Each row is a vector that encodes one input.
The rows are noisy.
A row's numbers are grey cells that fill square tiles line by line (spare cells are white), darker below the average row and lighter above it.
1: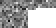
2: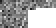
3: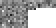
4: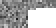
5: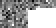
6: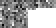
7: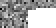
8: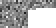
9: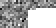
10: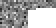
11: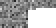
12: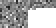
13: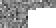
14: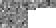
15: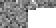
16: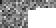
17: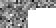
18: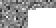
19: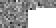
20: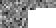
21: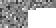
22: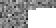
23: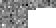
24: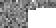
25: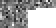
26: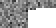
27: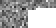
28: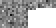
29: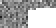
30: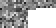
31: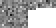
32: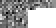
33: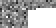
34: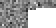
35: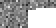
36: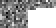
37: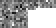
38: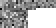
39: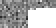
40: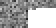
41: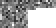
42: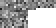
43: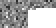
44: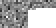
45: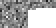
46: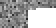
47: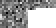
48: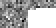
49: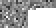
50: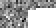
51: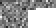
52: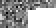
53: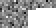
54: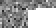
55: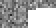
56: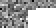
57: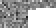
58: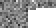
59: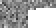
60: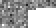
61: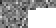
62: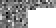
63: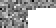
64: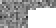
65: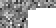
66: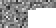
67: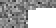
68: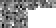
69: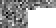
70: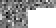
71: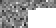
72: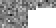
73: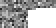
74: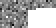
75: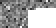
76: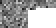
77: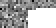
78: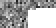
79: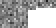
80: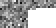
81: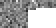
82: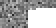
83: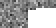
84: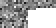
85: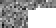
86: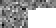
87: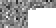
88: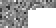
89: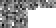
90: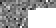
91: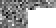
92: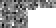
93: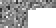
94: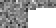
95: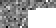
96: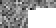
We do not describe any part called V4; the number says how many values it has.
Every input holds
a point on a 6-point line, together with either a point on a 7-point line, or a value of V4.
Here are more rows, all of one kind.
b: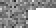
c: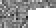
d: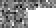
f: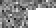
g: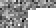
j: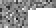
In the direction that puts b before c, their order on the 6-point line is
d, f, b, c, j, g.
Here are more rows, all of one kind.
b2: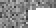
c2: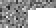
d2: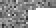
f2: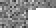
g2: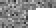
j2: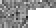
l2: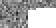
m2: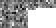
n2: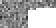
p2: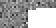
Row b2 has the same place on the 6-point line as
d2, f2, g2 and p2.
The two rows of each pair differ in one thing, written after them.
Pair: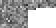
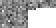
the place on the 7-point line
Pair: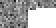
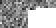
the place on the 6-point line
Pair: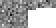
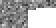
the place on the 7-point line
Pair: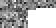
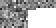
the place on the 7-point line
